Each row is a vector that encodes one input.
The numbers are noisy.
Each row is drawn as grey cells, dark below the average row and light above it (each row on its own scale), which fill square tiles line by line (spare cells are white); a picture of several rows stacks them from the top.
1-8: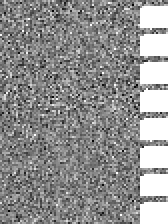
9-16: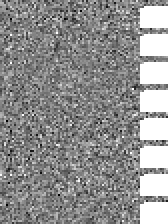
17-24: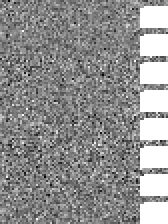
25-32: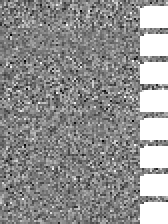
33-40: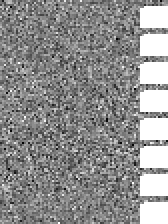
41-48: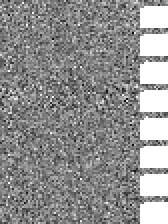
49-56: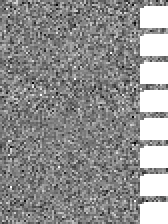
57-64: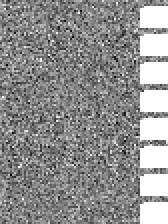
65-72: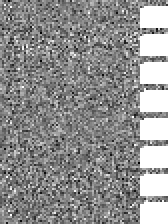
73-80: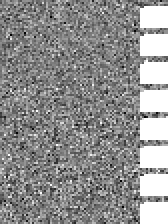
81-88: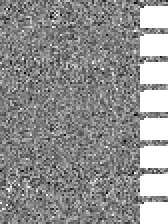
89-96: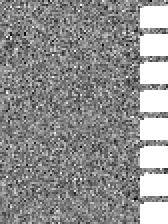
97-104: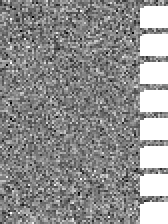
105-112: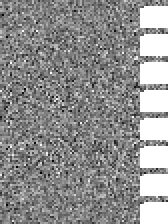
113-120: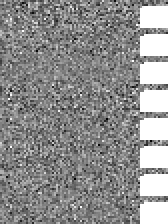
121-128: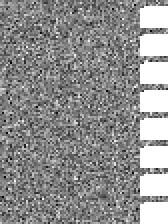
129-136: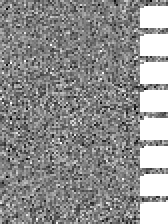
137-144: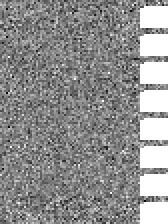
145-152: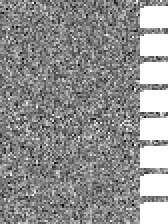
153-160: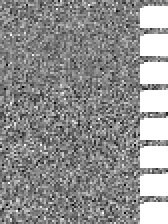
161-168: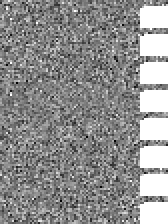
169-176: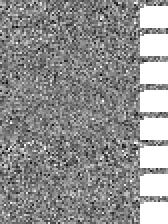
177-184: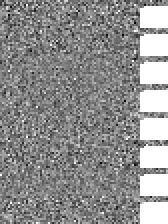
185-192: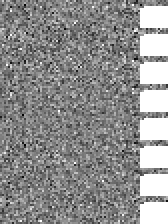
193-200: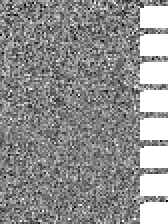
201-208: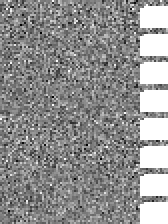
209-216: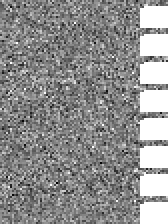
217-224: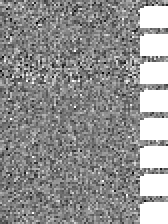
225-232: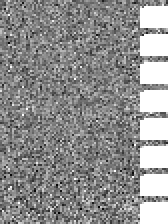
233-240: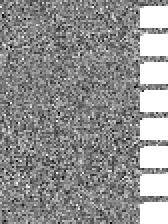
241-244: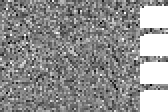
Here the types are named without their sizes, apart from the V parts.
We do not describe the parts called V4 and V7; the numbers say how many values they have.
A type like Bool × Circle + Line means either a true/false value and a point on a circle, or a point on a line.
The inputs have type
Line × (Line + V4) × V7.
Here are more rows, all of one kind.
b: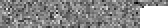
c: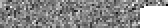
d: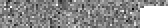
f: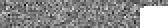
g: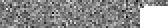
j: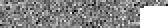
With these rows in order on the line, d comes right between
c and f.
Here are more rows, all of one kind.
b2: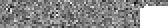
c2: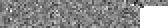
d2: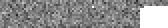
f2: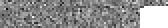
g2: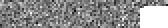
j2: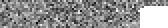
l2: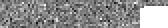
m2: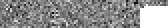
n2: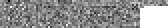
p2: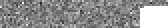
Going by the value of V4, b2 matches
d2, j2, l2 and p2.
